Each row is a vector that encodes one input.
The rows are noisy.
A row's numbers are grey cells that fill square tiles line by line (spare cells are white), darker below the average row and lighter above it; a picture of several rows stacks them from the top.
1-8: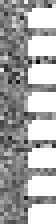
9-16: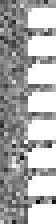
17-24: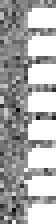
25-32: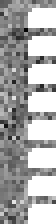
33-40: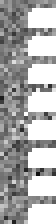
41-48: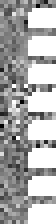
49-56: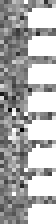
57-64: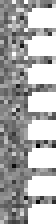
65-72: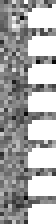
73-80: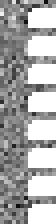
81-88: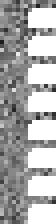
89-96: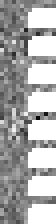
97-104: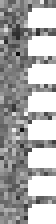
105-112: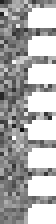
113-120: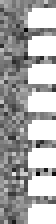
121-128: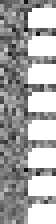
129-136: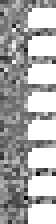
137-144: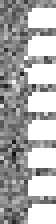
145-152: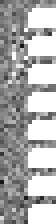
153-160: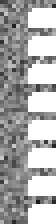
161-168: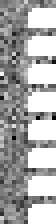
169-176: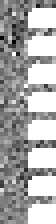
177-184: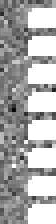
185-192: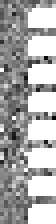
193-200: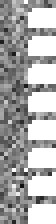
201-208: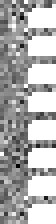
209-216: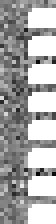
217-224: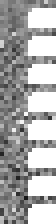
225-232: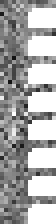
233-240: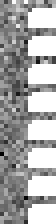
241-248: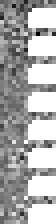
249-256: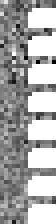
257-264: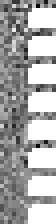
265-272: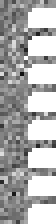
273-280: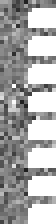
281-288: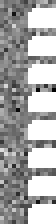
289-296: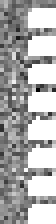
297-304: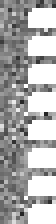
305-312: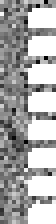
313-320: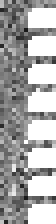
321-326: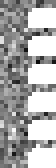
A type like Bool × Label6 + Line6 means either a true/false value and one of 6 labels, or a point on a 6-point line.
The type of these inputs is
Bool × (Tree7 + Unit).
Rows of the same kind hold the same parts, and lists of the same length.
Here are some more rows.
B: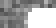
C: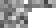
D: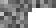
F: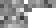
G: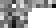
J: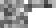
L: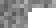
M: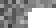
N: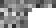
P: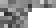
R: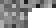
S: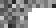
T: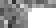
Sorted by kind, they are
B, D, G, L, M, N, P, R, S, T
C, F, J

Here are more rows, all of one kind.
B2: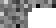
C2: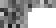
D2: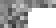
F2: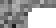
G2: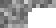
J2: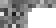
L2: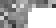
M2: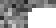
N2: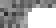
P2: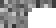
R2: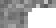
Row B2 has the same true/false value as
M2 and P2.
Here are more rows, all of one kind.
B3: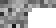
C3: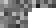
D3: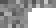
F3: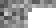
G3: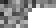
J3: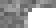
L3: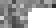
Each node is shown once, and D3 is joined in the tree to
G3 and L3.
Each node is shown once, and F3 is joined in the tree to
B3.
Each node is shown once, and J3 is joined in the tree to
C3 and L3.
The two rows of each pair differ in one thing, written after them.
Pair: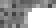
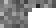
the true/false value
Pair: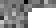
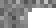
the true/false value
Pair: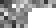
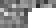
the true/false value
